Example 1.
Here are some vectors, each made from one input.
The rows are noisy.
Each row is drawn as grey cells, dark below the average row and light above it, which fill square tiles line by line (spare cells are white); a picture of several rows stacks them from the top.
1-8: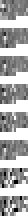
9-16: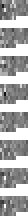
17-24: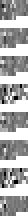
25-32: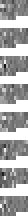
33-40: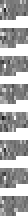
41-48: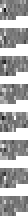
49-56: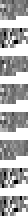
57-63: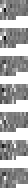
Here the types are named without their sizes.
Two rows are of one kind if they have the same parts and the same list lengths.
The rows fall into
3 kinds.
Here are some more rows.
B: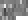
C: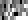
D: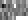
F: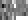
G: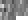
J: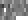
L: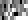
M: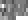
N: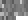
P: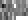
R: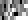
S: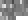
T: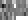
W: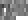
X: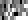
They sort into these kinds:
B, G, M, N, S
C, L, R, X
D, F, J, P, T, W

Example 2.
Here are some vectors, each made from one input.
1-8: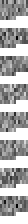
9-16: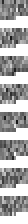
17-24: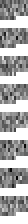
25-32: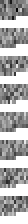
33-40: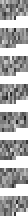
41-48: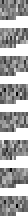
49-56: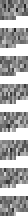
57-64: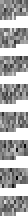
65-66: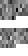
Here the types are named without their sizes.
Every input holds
either a point on a circle, or a label.
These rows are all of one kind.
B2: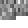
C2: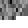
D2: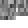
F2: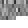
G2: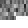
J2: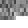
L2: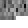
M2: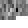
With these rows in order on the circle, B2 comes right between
C2 and F2.
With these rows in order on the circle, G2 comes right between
J2 and L2.
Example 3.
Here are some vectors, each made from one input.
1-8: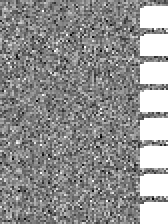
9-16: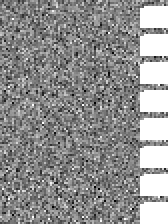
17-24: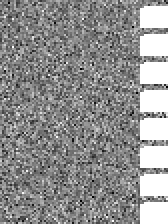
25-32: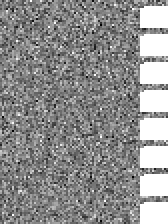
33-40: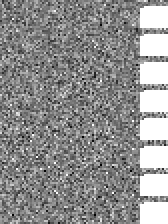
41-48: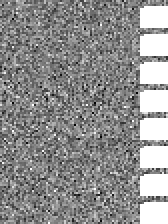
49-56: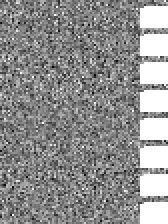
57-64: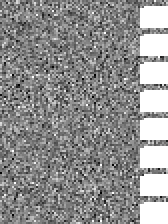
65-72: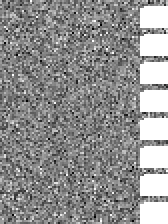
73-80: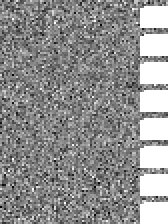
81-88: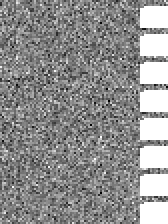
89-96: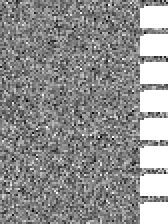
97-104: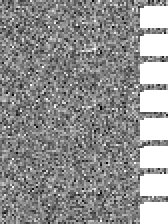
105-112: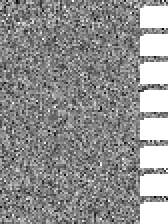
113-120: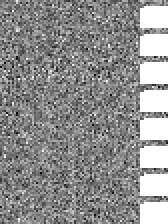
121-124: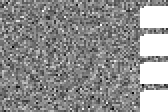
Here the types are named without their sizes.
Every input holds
a point on a line and a true/false value.
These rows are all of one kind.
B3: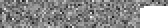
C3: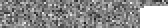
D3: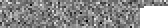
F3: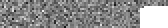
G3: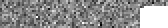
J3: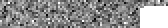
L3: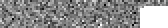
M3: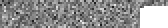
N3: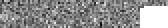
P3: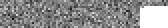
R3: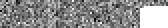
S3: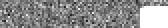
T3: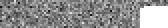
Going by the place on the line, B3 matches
P3 and T3.
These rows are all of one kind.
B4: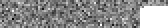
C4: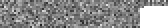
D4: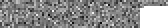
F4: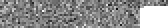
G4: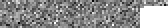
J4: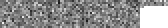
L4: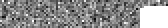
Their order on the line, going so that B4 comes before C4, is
L4, B4, C4, F4, J4, D4, G4.
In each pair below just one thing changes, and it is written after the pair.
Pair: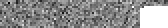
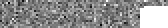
the place on the line
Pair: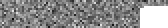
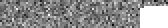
the true/false value
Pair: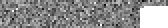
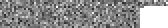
the place on the line
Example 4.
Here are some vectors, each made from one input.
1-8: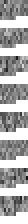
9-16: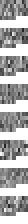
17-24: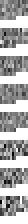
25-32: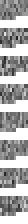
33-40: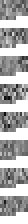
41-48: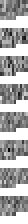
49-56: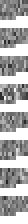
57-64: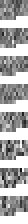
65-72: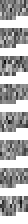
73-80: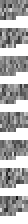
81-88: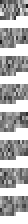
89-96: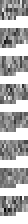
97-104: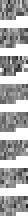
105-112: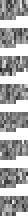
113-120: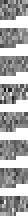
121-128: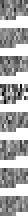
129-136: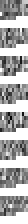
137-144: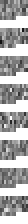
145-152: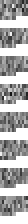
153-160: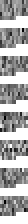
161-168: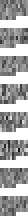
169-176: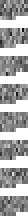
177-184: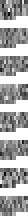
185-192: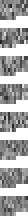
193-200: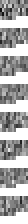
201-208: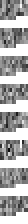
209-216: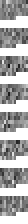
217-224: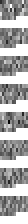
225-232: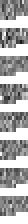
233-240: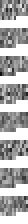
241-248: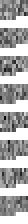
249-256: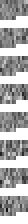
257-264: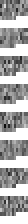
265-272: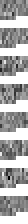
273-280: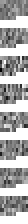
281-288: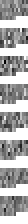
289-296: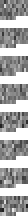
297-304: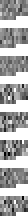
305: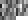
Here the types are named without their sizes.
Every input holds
either a point on a circle, or a fixed value, or three true/false values.
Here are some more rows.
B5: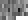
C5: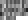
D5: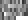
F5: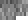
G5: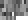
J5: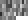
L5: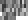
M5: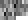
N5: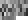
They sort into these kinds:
B5, L5, N5
C5, F5, G5, J5, M5
D5

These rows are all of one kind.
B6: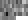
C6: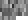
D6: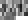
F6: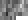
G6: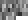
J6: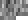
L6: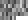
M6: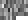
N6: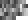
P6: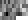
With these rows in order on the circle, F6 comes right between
B6 and N6.
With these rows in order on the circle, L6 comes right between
N6 and P6.
